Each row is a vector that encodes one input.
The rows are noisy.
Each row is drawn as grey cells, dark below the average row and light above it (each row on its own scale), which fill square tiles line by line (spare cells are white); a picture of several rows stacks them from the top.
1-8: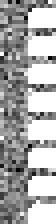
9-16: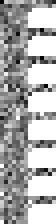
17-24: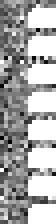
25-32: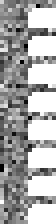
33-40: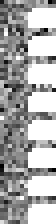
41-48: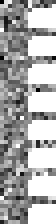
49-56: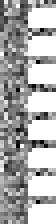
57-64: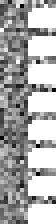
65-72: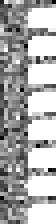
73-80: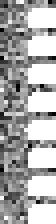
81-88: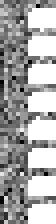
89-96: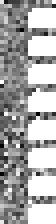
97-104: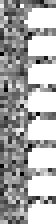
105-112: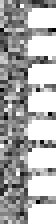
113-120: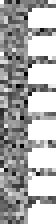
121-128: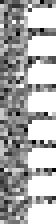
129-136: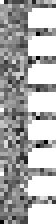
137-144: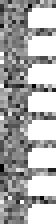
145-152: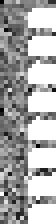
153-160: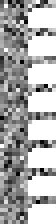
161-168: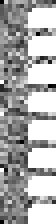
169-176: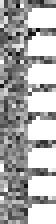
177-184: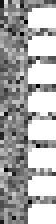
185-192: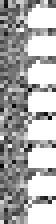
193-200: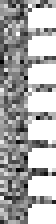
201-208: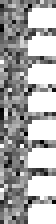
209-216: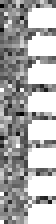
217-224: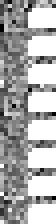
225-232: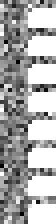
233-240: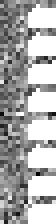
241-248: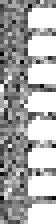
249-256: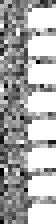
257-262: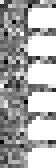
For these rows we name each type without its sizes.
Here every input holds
three true/false values.
